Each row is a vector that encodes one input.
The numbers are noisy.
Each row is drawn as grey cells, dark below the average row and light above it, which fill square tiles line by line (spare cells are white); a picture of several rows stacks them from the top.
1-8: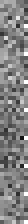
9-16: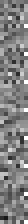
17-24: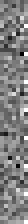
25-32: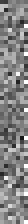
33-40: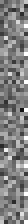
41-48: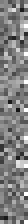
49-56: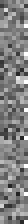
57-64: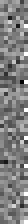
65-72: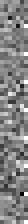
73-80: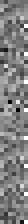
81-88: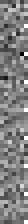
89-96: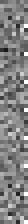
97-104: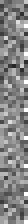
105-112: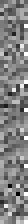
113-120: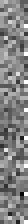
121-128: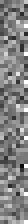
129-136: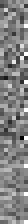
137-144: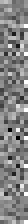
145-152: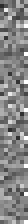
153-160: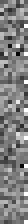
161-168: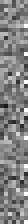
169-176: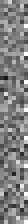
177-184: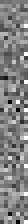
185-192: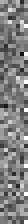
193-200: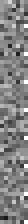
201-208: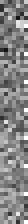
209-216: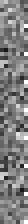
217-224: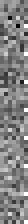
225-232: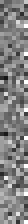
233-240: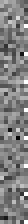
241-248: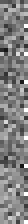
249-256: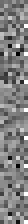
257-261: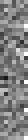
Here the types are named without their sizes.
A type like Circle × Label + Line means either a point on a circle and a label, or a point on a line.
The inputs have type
Line.
